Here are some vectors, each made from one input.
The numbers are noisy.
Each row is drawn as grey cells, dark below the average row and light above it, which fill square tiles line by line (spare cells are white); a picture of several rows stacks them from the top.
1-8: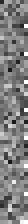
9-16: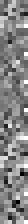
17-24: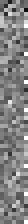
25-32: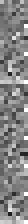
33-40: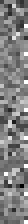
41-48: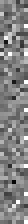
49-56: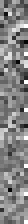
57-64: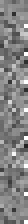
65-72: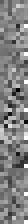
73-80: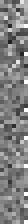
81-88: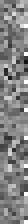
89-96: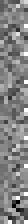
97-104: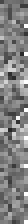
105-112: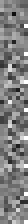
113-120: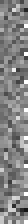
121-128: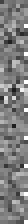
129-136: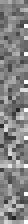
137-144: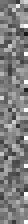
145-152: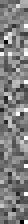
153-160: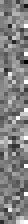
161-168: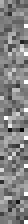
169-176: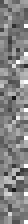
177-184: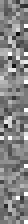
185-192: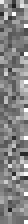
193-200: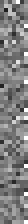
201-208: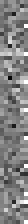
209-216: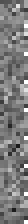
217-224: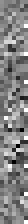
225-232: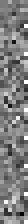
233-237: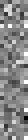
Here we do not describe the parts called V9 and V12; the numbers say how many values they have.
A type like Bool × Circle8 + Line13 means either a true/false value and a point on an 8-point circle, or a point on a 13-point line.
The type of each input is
(Bool × Bool × Bool × Bool + Unit) × Line8 × V9 + V12.
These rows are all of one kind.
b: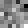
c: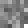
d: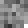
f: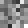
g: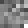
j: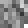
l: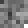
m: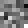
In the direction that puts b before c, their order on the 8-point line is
b, m, d, l, g, c, j, f.
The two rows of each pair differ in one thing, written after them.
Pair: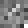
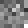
the place on the 8-point line
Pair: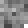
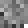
the place on the 8-point line
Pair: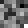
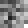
one of the four true/false values
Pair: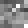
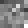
one of the four true/false values
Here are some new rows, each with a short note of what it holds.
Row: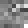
a point on an 8-point line, four true/false values and a value of V9
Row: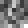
a value of V12
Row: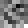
a value of V12
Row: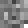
a point on an 8-point line, four true/false values and a value of V9
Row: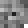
a point on an 8-point line and a value of V9
